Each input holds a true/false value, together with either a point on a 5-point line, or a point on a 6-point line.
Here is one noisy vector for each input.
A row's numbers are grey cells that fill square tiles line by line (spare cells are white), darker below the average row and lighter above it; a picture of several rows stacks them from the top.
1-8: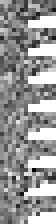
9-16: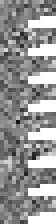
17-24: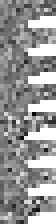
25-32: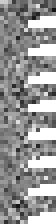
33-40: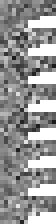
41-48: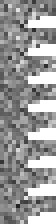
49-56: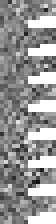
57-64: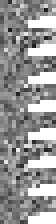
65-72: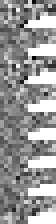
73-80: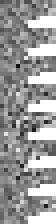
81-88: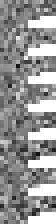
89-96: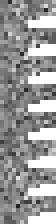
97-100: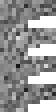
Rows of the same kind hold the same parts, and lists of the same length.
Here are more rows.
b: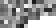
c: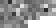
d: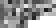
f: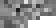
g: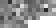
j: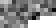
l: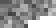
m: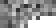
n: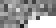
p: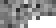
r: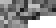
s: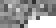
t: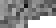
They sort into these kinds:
b, c, d, g, l, n, s
f, j, m, p, r, t

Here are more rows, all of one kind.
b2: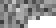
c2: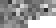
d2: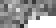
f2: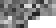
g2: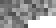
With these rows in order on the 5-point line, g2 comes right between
c2 and f2.
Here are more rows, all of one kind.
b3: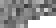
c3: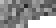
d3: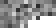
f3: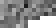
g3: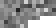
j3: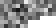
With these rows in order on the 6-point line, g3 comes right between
b3 and j3.
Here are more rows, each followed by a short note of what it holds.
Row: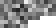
a point on a 6-point line and a true/false value
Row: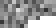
a point on a 5-point line and a true/false value
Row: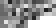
a point on a 5-point line and a true/false value
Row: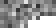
a point on a 6-point line and a true/false value
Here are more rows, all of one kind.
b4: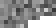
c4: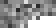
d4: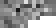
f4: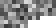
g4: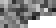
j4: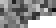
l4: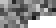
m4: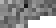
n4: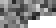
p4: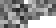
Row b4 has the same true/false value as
c4, d4 and m4.
